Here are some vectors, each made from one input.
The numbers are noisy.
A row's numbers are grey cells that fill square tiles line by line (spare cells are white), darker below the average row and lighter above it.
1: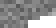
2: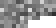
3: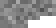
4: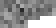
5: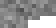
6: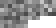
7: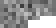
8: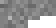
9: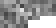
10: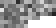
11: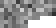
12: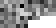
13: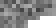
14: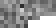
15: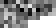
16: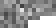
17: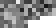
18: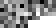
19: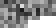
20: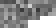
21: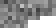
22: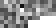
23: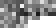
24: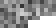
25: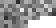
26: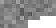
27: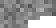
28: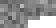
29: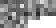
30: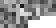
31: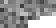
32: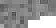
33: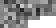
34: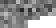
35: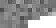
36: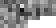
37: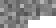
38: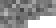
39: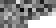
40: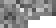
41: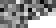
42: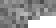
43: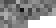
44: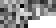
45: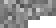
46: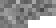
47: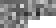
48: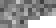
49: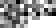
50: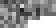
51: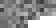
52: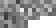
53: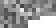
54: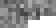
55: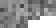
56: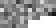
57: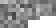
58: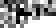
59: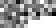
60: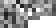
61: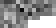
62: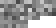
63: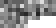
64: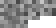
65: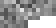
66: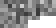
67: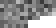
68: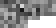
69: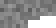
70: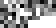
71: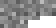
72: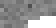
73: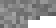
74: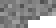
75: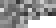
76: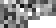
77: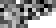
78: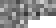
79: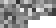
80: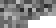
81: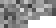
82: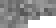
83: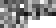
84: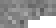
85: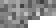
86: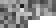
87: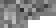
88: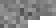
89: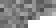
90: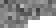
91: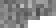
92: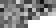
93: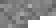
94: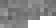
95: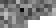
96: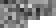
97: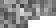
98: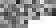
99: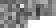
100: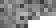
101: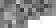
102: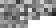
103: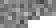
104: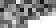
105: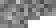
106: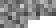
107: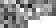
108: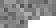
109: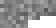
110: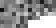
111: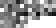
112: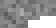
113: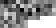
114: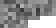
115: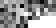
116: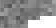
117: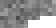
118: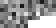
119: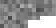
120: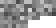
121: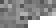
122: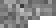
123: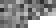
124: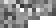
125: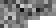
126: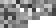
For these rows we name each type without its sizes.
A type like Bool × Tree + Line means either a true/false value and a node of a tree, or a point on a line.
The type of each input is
(Bool × Bool × Bool × Bool × Bool + Unit) × Line.
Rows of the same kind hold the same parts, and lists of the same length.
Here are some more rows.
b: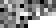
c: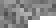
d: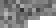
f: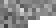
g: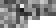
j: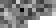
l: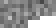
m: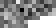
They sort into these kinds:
b, c, d, g, l, m
f, j

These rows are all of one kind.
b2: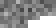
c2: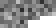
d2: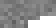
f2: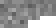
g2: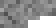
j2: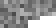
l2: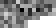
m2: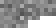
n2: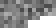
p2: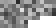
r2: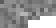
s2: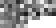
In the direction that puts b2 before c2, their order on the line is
j2, r2, g2, d2, p2, n2, l2, b2, s2, c2, m2, f2.
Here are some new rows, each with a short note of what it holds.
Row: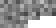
a point on a line and five true/false values
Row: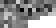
a point on a line and five true/false values
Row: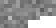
a point on a line
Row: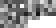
a point on a line
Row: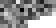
a point on a line
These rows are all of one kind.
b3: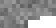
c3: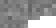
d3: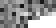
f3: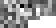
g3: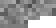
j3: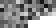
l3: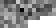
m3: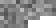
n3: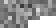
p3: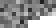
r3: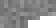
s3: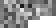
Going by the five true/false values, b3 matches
f3, j3, n3 and s3.
